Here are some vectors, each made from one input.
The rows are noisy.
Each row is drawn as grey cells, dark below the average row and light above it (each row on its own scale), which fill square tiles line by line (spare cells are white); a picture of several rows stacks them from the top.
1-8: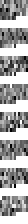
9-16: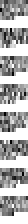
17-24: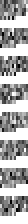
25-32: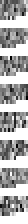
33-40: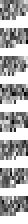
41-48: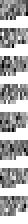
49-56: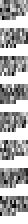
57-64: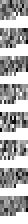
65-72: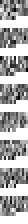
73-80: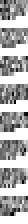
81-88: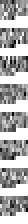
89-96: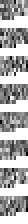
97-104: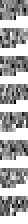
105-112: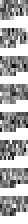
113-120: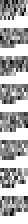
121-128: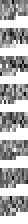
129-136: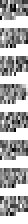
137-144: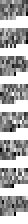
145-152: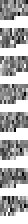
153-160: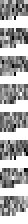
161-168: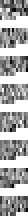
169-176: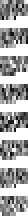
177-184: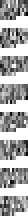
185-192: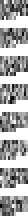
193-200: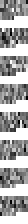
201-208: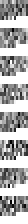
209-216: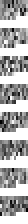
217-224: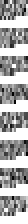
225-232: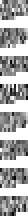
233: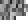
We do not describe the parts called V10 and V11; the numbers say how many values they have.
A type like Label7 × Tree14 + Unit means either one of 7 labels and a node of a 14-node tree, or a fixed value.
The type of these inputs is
Bool × (Tree8 × V10 + V11).
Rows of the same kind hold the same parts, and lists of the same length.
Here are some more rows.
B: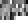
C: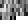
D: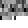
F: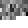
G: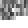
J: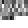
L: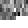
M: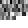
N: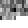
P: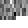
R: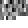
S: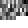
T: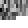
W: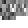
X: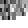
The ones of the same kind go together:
B, C, D, F, N, P
G, J, L, M, R, S, T, W, X

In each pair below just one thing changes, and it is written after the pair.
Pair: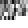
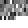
the value of V10
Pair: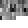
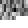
the value of V10
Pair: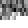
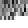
the true/false value
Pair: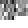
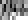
the true/false value
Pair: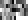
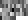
the node of the tree
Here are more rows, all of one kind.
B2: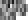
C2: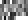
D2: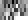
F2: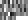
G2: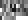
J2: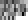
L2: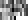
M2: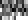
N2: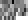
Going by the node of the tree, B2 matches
G2 and J2.
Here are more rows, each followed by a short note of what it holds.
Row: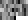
a node of an 8-node tree, a true/false value and a value of V10
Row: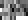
a node of an 8-node tree, a true/false value and a value of V10
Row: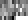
a node of an 8-node tree, a true/false value and a value of V10
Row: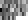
a true/false value and a value of V11
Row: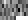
a true/false value and a value of V11
